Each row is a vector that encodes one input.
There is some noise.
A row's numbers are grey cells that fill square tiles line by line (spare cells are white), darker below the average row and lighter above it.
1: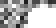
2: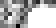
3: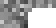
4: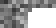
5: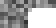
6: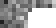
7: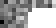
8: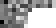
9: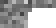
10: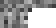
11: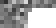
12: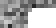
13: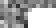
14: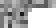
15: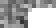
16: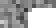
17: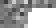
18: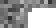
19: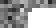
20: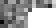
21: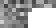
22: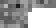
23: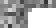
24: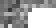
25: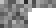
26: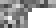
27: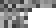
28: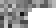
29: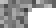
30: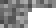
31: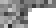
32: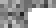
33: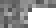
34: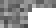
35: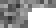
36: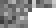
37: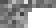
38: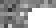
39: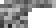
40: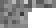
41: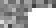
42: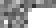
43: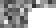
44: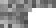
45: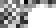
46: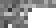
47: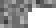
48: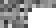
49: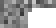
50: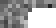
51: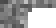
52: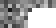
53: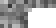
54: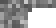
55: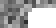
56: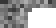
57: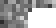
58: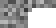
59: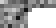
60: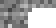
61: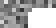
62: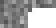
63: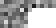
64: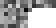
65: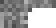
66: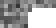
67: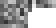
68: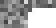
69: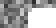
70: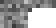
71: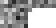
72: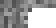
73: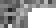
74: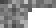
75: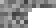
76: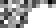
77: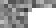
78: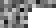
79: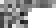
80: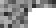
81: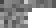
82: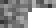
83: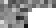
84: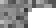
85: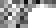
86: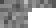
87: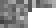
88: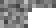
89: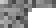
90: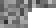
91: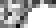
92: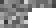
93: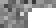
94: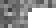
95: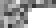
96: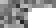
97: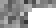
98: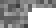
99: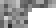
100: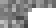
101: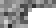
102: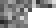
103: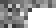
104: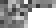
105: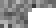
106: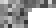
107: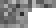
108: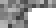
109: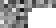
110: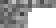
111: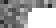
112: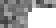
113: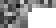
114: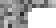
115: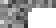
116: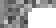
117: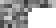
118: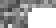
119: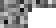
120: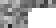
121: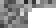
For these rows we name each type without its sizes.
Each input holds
a list of items, each a point on each of two lines.
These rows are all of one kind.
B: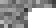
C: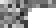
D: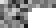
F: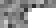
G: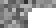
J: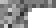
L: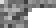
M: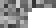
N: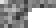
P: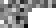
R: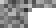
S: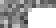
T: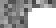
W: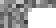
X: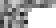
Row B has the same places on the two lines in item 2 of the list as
J, L, N and T.
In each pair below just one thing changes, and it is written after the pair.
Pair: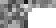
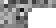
the place on one of the two lines in item 2 of the list
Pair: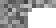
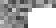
the place on one of the two lines in item 1 of the list
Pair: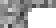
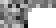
the place on one of the two lines in item 1 of the list
